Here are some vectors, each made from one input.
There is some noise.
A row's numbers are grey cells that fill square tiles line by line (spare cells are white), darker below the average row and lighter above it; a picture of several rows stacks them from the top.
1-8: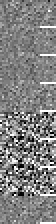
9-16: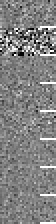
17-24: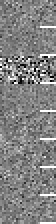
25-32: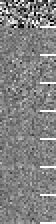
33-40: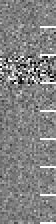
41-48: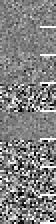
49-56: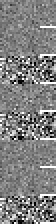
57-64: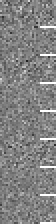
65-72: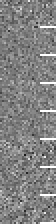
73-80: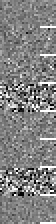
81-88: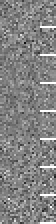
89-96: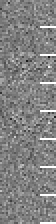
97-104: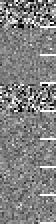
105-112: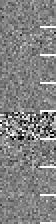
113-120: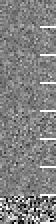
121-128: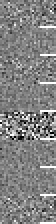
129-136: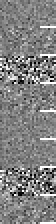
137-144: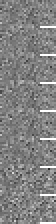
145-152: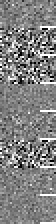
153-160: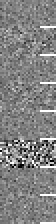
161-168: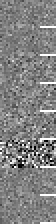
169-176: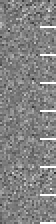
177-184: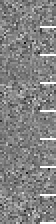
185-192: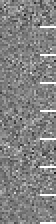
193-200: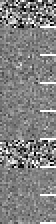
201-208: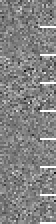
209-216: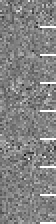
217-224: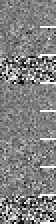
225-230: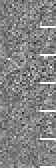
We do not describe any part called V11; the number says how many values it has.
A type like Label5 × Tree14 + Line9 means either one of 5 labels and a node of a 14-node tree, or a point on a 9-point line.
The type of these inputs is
Bool × (Line6 + List2(V11)) + Tree7.
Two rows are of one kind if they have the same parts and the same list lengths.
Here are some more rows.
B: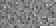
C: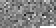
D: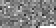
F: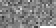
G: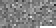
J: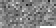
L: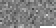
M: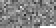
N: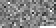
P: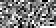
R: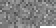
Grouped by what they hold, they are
B, G
C, D, M, N
F
J, L, R
P

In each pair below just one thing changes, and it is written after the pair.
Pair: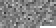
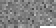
the true/false value
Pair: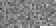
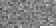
the value of V11 in item 1 of the list
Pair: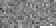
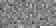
the value of V11 in item 2 of the list
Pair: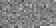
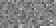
the value of V11 in item 1 of the list
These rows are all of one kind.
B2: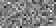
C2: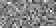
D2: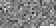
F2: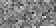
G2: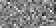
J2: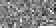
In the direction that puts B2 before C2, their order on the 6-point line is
B2, C2, F2, G2, D2, J2.
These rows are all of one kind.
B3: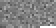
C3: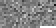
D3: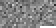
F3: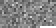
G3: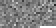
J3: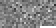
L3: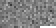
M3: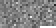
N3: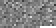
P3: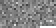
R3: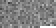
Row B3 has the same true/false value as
L3 and R3.
